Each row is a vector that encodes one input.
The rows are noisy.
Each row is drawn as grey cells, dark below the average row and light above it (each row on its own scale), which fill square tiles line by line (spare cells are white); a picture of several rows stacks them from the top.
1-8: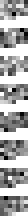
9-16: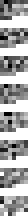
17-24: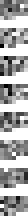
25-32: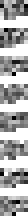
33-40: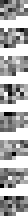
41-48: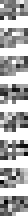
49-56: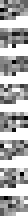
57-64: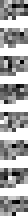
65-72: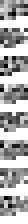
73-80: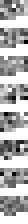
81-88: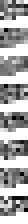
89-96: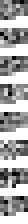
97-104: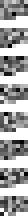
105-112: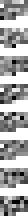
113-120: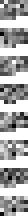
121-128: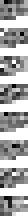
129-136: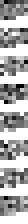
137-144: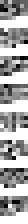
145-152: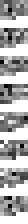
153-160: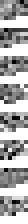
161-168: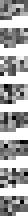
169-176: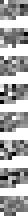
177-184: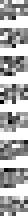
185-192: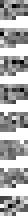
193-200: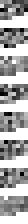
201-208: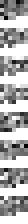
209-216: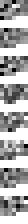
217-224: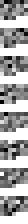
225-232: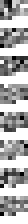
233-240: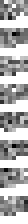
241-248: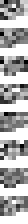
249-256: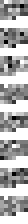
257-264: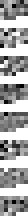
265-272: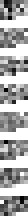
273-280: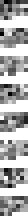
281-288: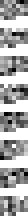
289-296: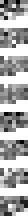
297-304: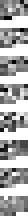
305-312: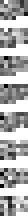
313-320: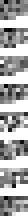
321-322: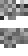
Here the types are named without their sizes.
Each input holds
either a point on each of two circles, or a label.
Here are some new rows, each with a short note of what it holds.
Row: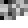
a label
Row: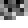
a label
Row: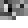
a label
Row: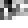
a label
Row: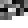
a point on each of two circles
